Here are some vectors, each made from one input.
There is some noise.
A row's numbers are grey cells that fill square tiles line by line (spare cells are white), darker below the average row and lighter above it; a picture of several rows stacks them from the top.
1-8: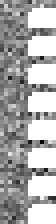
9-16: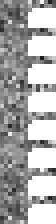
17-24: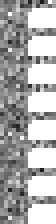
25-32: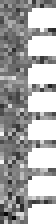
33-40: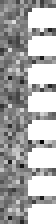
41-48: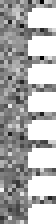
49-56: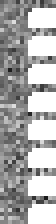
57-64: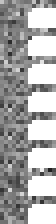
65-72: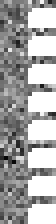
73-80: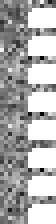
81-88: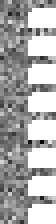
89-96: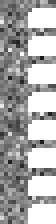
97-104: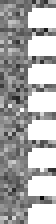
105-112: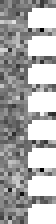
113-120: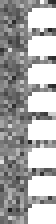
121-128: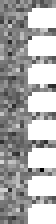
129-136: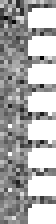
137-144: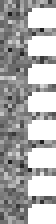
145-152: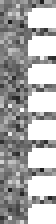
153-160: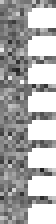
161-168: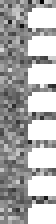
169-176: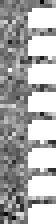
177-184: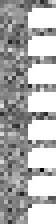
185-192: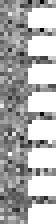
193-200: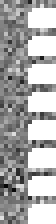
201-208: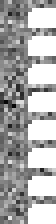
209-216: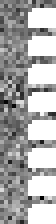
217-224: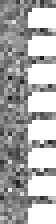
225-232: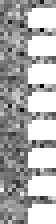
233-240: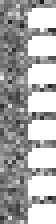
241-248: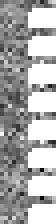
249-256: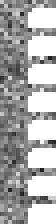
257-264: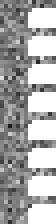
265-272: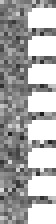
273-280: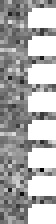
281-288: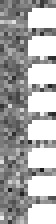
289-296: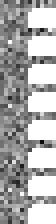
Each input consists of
a list of up to two points on a 6-point circle.
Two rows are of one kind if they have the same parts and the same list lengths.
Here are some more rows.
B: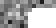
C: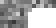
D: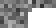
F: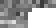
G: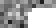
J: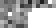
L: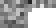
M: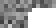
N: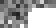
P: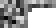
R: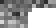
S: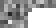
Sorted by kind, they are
B, C, D, G, M
F, J, L, N, R, S
P

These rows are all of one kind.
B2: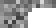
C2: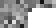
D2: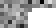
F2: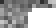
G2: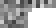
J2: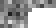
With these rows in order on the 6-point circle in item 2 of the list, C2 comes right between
D2 and J2.
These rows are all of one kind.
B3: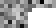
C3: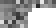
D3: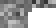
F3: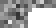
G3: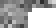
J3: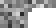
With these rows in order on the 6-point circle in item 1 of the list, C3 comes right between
F3 and J3.
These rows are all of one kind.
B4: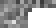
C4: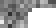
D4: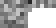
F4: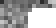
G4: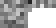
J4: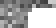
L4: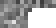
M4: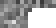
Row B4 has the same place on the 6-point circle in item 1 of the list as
L4 and M4.
